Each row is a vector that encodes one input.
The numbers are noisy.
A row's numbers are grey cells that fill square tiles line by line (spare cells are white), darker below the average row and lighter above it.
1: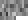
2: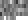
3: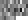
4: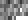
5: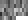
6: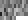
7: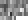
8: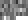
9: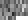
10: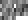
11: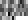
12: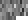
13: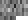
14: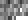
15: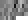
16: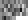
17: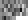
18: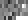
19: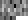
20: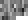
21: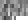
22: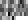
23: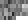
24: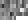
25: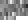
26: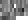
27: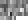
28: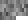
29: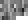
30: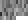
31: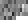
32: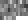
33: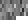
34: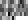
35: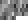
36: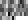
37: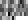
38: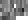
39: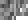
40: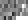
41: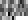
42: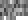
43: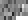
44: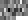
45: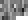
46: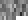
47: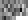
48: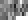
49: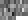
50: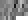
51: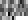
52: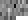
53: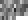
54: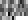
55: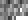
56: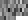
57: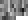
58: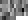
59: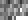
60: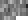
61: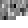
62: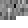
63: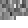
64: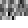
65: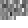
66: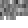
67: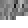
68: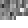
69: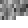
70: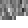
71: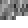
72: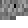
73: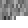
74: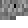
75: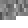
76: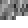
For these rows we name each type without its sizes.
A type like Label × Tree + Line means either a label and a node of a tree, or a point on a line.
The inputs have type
Bool × Bool × Bool × Bool × Label + Unit.
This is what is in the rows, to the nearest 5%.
About 10% of them hold a fixed value. The rest hold a label and four true/false values.
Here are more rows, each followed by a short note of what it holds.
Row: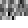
a fixed value
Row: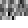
a fixed value
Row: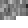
a label and four true/false values
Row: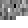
a label and four true/false values
